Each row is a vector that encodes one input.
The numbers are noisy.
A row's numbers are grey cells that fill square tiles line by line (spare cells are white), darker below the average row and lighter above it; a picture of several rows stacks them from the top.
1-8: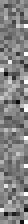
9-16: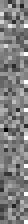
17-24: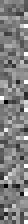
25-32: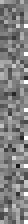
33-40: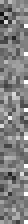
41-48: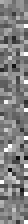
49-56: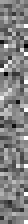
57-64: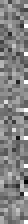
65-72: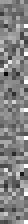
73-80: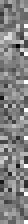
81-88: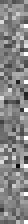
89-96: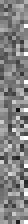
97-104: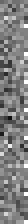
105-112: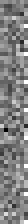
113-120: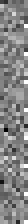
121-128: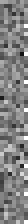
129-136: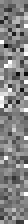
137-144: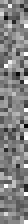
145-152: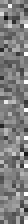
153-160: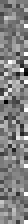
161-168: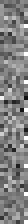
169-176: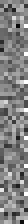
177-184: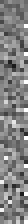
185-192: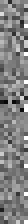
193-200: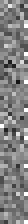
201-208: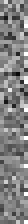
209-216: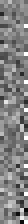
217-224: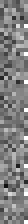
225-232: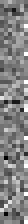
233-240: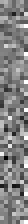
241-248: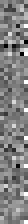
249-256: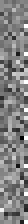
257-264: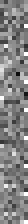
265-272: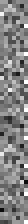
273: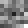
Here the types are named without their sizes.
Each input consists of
either a label, or four true/false values.
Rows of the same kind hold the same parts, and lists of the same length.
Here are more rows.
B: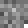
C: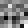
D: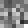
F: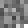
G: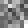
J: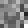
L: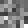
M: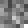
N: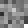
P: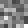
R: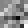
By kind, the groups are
B, D, F, L, M, N, P
C, G, J, R

